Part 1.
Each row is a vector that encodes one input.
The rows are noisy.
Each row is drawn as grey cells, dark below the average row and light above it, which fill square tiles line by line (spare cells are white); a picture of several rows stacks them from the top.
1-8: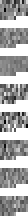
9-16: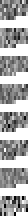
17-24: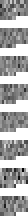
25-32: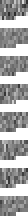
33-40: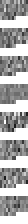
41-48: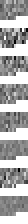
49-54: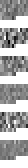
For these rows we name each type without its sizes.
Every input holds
a point on a line, together with either a fixed value, or a node of a tree.
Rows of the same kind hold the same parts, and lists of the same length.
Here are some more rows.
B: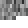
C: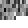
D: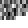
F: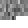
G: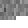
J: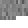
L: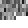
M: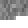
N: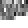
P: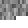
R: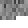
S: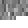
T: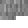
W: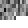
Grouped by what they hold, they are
B, F, J, L, M, N, P, R, S, T
C, D, G, W

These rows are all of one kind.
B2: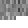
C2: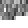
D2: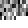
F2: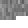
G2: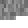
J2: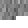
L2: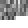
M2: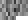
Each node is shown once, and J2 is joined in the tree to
M2.
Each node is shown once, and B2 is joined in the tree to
G2.
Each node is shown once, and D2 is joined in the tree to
C2, F2, G2 and M2.
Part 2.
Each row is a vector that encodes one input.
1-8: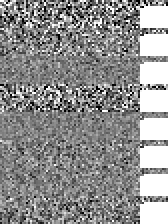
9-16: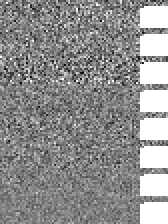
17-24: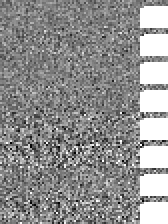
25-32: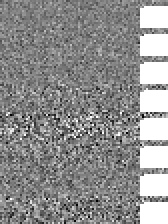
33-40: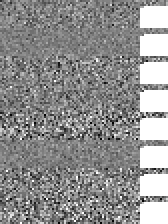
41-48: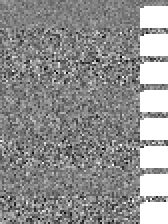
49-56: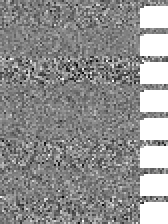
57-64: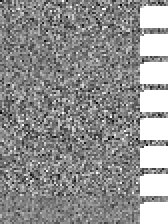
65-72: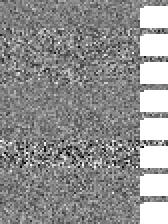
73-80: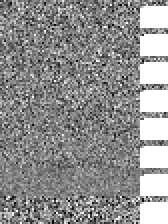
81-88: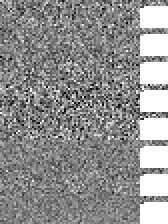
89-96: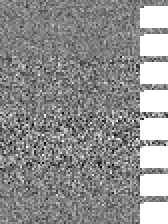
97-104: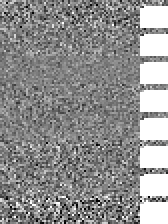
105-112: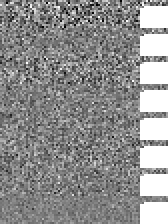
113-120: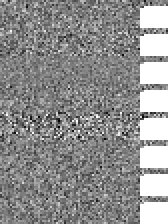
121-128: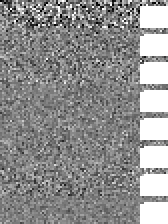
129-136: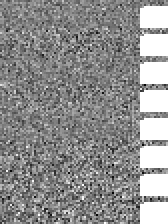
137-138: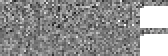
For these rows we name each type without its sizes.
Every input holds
a list of points on a line.
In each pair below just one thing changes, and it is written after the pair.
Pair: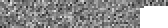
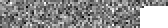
the place on the line in item 1 of the list
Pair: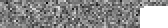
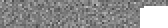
the place on the line in item 2 of the list
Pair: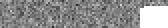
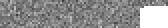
the place on the line in item 2 of the list
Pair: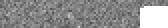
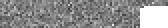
the place on the line in item 2 of the list
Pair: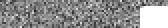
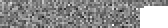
the place on the line in item 1 of the list
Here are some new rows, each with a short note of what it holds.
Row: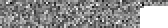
a list of one item
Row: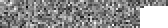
a list of one item
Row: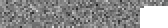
a list of one item
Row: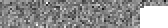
a list of one item
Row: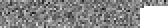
a list of one item
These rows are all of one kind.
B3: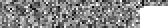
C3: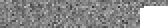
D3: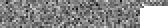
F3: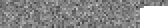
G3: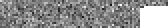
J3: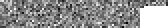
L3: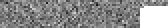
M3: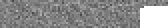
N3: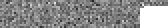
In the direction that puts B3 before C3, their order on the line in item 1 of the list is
N3, B3, F3, J3, L3, M3, G3, C3, D3.
